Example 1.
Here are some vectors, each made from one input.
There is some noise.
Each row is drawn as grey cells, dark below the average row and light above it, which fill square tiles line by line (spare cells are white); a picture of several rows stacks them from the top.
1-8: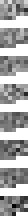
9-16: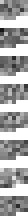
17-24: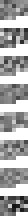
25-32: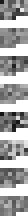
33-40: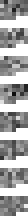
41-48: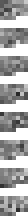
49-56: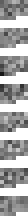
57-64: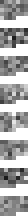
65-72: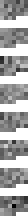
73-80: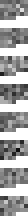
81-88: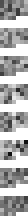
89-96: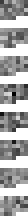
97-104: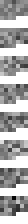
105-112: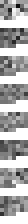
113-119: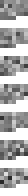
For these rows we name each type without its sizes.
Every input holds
a point on a line.
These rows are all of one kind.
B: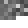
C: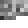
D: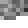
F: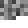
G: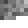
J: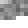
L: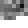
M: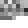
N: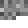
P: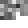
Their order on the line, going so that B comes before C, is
G, D, M, J, B, L, C, F, N, P.
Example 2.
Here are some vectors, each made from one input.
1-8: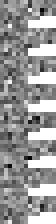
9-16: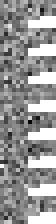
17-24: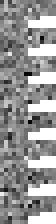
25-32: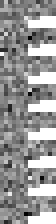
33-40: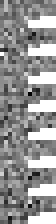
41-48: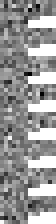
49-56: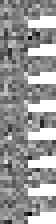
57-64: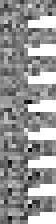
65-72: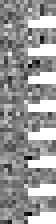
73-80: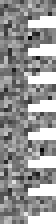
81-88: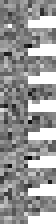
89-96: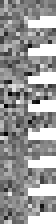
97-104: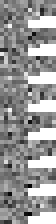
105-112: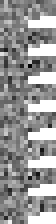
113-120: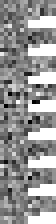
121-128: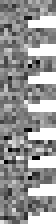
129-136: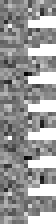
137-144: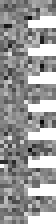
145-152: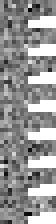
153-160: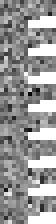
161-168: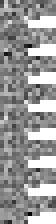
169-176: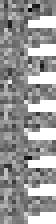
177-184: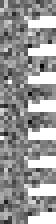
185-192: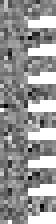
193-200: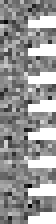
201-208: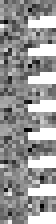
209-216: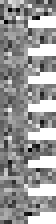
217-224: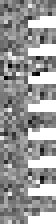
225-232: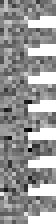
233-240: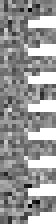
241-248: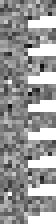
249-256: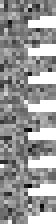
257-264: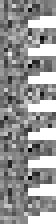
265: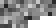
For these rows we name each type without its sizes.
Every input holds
either a point on a circle, or a fixed value.
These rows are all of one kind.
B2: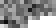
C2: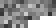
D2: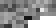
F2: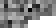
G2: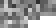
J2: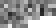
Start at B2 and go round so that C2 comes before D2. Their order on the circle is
B2, F2, C2, D2, G2, J2.
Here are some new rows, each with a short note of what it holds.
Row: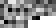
a fixed value
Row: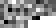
a fixed value
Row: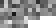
a point on a circle
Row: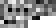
a fixed value
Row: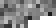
a point on a circle
